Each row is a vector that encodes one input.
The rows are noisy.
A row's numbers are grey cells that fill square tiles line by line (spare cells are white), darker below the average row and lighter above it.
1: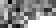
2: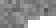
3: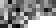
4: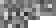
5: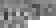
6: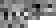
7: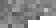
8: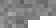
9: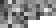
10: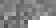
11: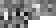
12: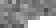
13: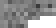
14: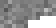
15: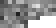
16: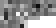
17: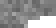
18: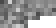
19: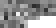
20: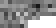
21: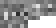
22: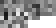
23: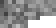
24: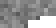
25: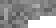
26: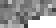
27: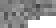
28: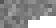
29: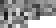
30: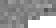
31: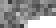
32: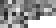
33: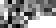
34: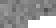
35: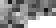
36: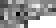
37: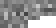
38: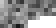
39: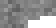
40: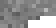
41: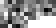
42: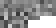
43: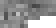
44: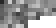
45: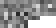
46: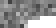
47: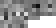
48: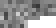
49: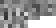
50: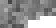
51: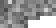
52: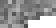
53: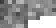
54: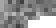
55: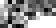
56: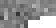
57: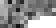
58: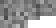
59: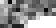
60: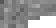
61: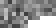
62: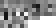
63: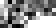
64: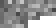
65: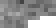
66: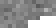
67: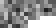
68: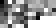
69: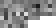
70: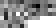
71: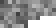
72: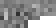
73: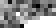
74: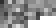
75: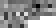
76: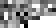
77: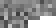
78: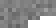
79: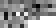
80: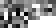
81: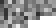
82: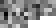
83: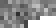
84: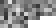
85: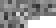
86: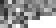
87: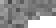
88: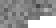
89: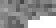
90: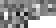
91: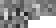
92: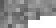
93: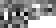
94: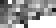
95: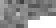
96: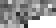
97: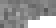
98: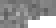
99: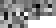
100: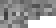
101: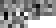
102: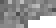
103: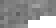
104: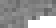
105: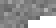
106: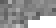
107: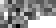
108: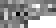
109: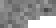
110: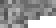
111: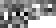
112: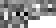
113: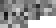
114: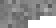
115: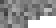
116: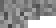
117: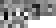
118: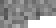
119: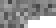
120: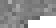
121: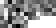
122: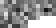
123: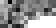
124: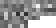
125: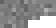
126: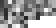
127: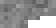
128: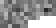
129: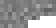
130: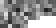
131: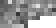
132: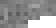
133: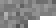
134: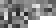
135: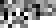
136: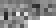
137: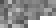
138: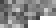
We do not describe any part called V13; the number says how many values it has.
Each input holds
a point on a 9-point line, together with either a point on a 7-point line, or a value of V13.
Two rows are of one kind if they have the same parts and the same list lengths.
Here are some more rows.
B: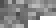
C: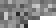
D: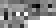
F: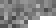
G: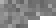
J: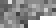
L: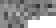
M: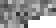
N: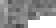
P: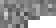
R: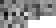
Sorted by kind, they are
B, F, R
C, D, G, J, L, M, N, P

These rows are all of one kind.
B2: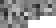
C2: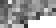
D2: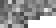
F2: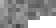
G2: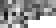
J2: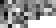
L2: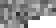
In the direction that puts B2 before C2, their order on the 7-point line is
L2, G2, F2, D2, B2, C2, J2.
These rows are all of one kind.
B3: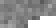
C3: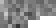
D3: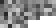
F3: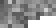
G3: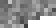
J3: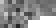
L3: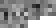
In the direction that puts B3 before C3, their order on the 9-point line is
L3, F3, D3, J3, B3, C3, G3.
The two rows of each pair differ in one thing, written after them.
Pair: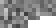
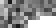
the place on the 9-point line
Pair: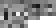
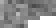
the place on the 7-point line
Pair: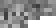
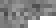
the place on the 9-point line
